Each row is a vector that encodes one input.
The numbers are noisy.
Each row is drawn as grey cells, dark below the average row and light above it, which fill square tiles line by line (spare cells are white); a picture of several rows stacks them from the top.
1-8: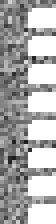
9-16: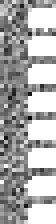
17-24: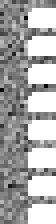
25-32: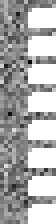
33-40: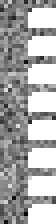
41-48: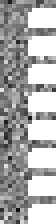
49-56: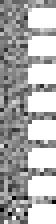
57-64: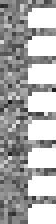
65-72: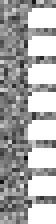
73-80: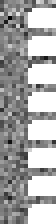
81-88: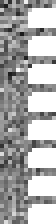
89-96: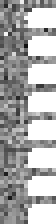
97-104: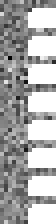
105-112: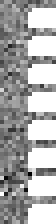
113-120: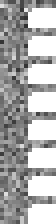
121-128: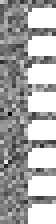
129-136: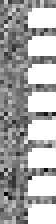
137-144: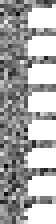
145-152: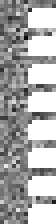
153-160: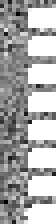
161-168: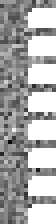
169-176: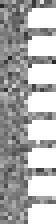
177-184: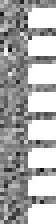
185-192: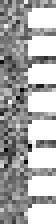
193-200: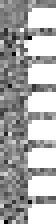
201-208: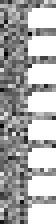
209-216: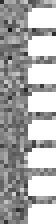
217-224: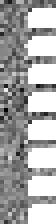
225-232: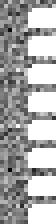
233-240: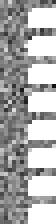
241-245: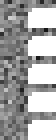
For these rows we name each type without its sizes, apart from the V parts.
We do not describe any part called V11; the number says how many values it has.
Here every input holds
a list of items, each a point on a line and a value of V11.
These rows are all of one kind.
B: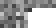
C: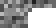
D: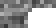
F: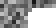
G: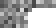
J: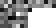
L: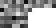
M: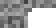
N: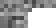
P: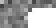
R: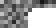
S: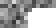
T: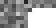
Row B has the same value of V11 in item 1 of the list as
J and S.
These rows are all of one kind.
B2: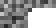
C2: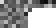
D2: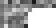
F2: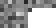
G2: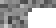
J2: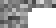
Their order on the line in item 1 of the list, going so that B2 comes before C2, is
B2, J2, F2, G2, D2, C2.
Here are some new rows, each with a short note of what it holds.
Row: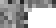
a list of two items
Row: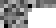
the empty list
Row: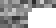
a list of one item
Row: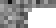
a list of two items
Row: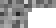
a list of two items
